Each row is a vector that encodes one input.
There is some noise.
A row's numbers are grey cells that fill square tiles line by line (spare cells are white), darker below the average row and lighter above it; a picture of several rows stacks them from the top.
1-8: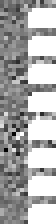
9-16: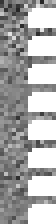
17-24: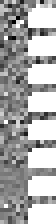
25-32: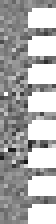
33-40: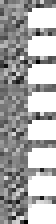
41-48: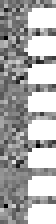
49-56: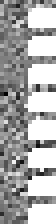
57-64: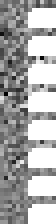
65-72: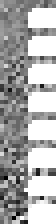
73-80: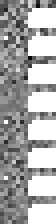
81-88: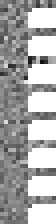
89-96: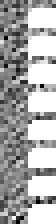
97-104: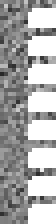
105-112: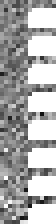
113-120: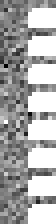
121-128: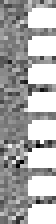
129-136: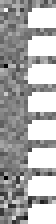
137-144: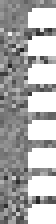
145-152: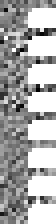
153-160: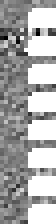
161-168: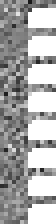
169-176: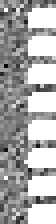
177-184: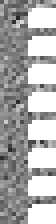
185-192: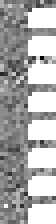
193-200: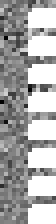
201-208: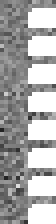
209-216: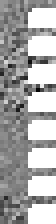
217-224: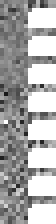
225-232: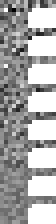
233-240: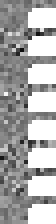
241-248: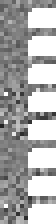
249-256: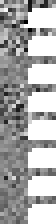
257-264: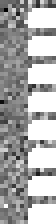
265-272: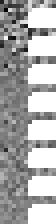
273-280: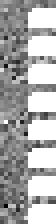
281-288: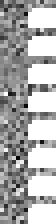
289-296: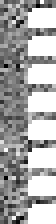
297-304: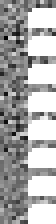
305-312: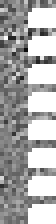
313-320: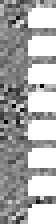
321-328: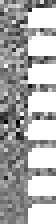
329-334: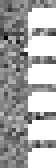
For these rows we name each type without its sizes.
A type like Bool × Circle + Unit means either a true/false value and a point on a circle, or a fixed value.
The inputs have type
List(Line × Line) + Tree.
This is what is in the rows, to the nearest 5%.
About 20% of them hold a node of a tree. The rest are lists of items, each a point on each of two lines.
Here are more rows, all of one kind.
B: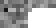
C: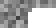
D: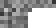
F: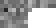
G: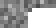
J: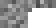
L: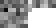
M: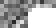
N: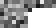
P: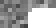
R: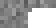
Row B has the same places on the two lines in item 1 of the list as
C, D, F and G.
